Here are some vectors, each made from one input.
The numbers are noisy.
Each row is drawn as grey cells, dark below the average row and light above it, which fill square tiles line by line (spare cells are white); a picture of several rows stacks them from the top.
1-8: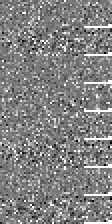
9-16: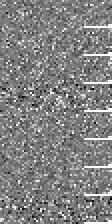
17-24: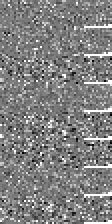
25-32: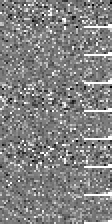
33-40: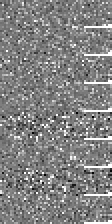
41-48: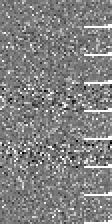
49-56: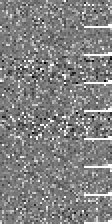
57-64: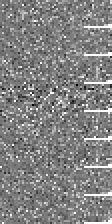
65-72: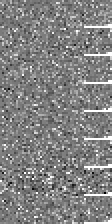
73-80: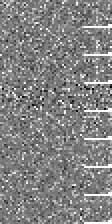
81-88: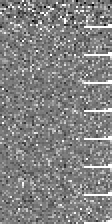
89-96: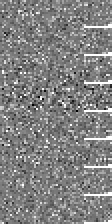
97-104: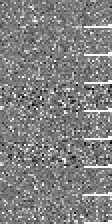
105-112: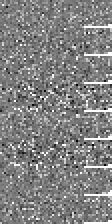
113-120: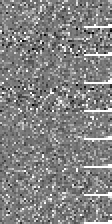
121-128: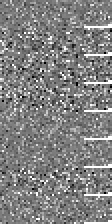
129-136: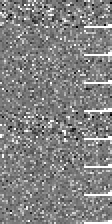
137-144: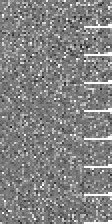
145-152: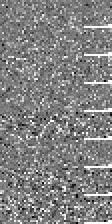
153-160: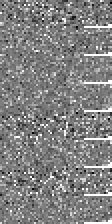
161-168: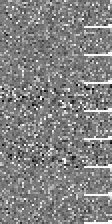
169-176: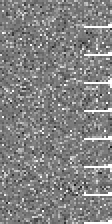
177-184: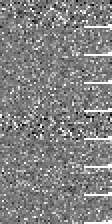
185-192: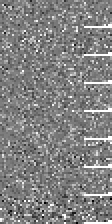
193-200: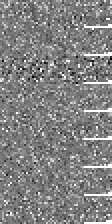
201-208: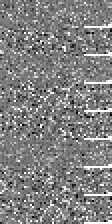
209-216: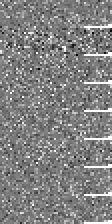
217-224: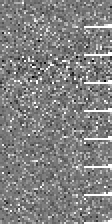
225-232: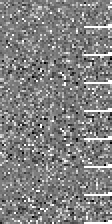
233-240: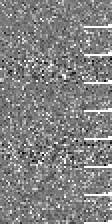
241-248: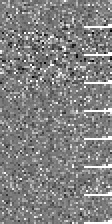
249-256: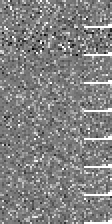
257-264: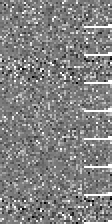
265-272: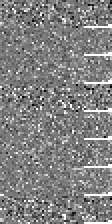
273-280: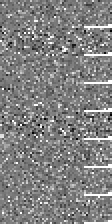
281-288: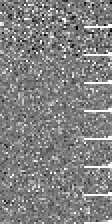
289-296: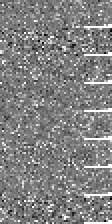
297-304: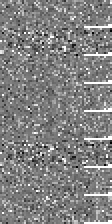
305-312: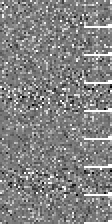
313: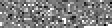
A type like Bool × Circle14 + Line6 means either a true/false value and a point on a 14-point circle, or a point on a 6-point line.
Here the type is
Bool × (Line6 + Tree9) × Line11 + Line10.
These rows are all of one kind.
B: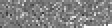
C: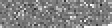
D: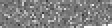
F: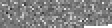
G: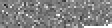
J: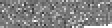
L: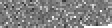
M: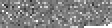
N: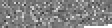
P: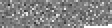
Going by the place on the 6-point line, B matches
F, N and P.
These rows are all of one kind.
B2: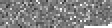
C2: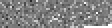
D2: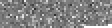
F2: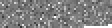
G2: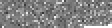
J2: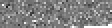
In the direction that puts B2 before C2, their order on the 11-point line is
B2, G2, C2, F2, D2, J2.
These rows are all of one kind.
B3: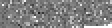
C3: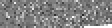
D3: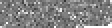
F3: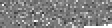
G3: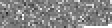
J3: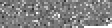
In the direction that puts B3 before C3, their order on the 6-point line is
D3, J3, F3, B3, C3, G3.
